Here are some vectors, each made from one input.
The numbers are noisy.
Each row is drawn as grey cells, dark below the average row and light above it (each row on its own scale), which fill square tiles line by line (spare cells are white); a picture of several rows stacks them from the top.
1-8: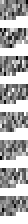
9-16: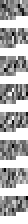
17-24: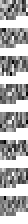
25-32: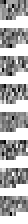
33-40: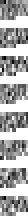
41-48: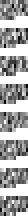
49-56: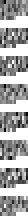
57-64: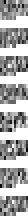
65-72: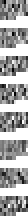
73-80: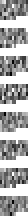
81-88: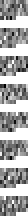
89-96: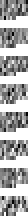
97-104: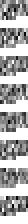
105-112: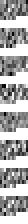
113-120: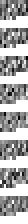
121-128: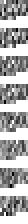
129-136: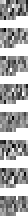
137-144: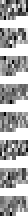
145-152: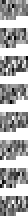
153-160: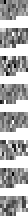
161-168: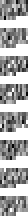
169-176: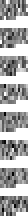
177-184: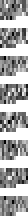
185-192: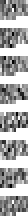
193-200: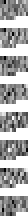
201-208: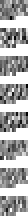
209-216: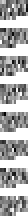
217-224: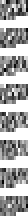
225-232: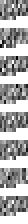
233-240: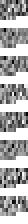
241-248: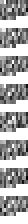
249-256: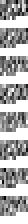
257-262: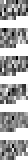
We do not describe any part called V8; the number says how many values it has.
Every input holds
a list of up to two items, each one of 9 labels and a value of V8.
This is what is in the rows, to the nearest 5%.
All of them are lists of up to two items, each one of 9 labels and a value of V8: a few are empty, 40% hold one and 60% two.
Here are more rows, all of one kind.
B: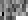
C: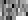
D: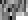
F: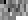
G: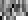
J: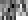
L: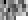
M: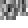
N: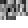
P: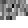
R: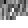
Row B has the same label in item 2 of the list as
D, F, J and N.
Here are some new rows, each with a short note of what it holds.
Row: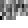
a list of two items
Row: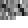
the empty list
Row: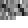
the empty list
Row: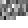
a list of one item
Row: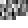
a list of one item
